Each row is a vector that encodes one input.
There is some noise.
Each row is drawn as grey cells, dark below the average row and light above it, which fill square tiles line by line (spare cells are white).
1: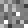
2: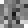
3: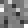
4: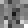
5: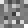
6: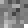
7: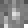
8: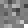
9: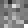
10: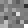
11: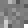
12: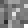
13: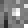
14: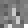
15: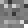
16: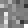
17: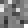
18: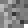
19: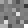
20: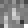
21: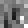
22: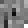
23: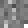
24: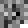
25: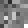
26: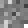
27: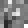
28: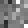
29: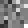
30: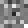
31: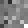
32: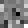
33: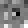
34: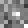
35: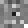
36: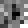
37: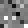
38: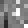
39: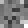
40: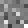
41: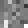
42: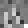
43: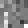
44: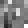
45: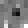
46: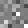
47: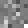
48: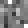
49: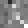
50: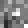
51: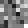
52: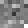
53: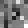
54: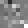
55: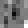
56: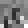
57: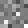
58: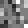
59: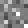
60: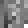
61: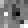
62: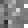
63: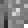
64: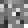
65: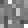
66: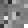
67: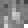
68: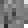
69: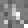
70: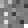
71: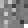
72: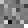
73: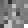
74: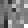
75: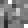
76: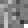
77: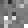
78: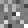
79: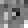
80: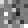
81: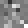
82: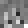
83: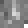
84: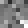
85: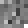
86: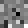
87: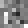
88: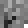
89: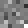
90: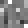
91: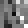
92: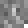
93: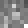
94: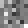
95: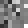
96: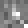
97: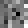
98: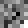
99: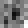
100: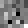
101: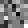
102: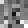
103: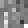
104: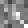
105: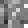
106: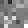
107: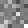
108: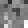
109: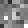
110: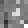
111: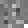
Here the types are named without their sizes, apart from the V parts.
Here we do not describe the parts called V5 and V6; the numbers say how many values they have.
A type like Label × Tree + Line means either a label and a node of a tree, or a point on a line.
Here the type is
Bool × Line × V5 × V6.
